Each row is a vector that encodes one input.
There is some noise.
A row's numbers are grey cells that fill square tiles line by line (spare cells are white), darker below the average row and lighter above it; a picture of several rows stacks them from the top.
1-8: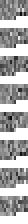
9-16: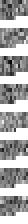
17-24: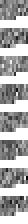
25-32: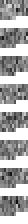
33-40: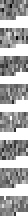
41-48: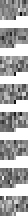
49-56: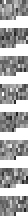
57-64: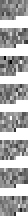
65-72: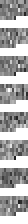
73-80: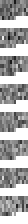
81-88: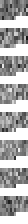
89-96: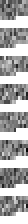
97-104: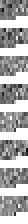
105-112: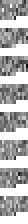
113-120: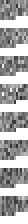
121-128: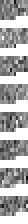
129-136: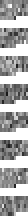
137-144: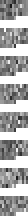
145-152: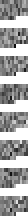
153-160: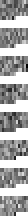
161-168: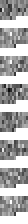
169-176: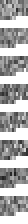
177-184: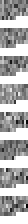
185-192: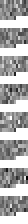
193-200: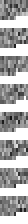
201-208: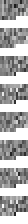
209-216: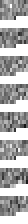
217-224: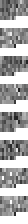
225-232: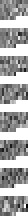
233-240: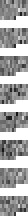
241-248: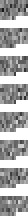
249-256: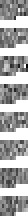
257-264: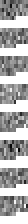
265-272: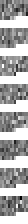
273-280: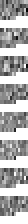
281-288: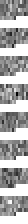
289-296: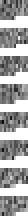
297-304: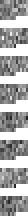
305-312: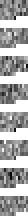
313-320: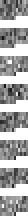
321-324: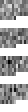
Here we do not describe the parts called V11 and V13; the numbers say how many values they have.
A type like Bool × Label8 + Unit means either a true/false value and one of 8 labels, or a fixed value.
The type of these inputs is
(Line4 + V11) × (Tree15 + V13).
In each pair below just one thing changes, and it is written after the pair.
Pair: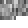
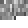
the place on the 4-point line
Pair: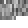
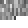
the place on the 4-point line
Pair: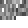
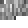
the node of the tree
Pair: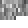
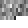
the node of the tree
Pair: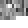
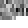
the node of the tree
